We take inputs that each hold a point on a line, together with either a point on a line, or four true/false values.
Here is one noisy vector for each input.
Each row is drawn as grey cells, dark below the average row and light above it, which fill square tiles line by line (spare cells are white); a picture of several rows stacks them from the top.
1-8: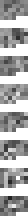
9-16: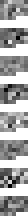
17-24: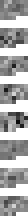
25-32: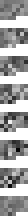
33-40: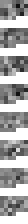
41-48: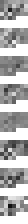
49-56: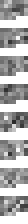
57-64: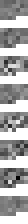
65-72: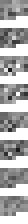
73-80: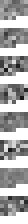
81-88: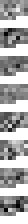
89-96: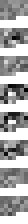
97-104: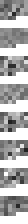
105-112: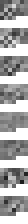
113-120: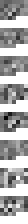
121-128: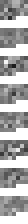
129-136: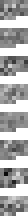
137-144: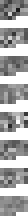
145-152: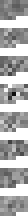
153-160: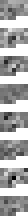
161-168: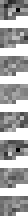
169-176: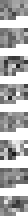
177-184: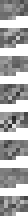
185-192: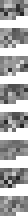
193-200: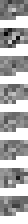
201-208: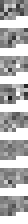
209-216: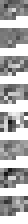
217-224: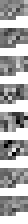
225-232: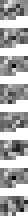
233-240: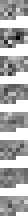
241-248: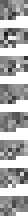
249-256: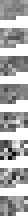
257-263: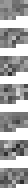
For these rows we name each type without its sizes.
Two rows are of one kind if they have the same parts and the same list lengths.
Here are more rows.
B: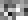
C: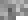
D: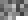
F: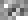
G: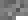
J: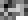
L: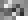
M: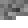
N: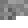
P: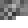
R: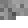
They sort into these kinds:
B, C, G, J, M, N, R
D, F, L, P

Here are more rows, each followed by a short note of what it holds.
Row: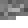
a point on each of two lines
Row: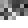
a point on each of two lines
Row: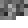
a point on each of two lines
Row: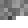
a point on a line and four true/false values
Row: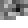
a point on a line and four true/false values
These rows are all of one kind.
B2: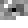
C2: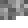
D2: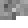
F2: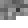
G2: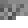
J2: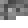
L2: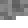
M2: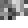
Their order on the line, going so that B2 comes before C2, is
D2, B2, F2, G2, L2, C2, M2, J2.
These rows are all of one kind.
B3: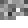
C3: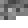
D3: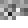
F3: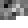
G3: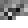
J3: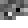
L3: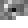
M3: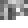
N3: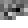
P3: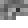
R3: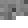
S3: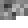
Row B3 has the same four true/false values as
C3 and F3.
